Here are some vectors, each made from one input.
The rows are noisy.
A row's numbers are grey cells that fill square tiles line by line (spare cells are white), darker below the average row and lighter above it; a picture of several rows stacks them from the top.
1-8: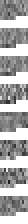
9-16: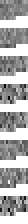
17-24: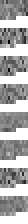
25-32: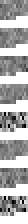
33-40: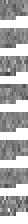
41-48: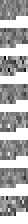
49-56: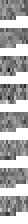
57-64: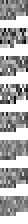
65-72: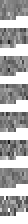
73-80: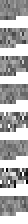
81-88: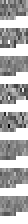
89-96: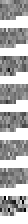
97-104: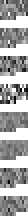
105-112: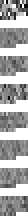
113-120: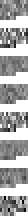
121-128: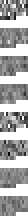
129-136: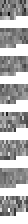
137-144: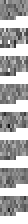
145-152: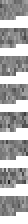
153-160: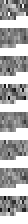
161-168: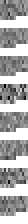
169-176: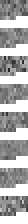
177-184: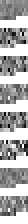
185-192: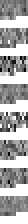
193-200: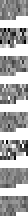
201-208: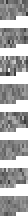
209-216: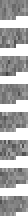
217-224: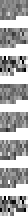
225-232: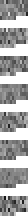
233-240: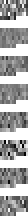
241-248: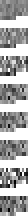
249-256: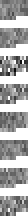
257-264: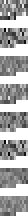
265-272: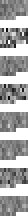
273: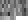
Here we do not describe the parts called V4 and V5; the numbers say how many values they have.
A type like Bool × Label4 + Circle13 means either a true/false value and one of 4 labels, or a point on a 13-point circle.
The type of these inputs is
(Bool × Line8 + V5) × V4.
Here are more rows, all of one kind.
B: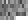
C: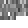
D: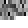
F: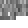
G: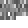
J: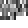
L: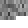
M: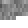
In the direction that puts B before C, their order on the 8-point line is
B, J, F, L, G, C, M, D.
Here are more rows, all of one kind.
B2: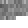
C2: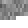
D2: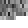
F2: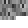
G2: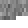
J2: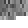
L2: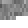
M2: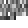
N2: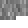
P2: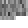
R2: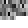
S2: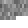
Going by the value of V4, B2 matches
C2, L2, P2 and S2.
